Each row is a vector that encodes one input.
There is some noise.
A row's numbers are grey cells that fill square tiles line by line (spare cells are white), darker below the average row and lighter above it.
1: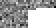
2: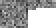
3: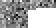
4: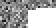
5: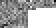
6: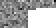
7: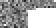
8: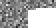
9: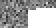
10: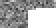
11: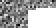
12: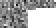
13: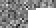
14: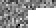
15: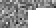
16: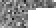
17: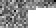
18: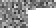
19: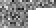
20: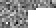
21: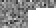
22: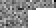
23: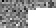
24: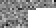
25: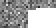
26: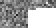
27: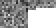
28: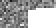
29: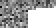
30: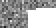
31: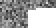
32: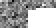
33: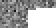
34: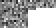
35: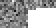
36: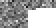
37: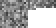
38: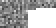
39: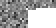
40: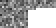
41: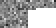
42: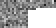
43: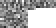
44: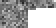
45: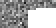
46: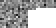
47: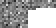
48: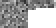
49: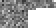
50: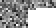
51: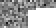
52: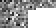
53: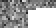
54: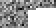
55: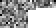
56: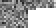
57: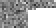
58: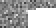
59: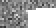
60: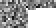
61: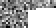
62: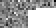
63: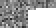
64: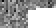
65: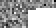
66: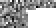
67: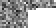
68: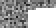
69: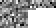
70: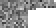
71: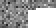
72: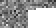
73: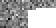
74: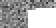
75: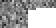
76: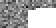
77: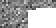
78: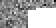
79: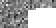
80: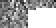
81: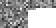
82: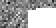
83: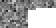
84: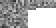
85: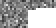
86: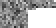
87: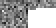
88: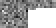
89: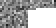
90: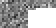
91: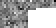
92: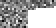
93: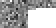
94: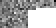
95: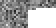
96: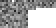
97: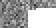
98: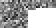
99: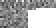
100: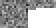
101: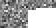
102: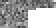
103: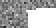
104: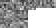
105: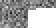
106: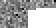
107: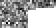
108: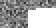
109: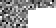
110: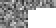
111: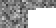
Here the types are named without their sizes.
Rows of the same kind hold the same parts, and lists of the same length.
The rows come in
2 kinds.
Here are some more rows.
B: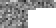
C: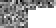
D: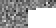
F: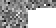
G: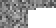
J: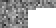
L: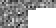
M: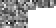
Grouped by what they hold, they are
B, C, D, L, M
F, G, J

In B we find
a point on a line and three true/false values.
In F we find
a point on each of two lines.
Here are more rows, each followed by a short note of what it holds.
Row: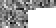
a point on a line and three true/false values
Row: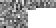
a point on each of two lines
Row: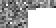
a point on a line and three true/false values
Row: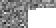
a point on a line and three true/false values
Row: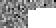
a point on a line and three true/false values
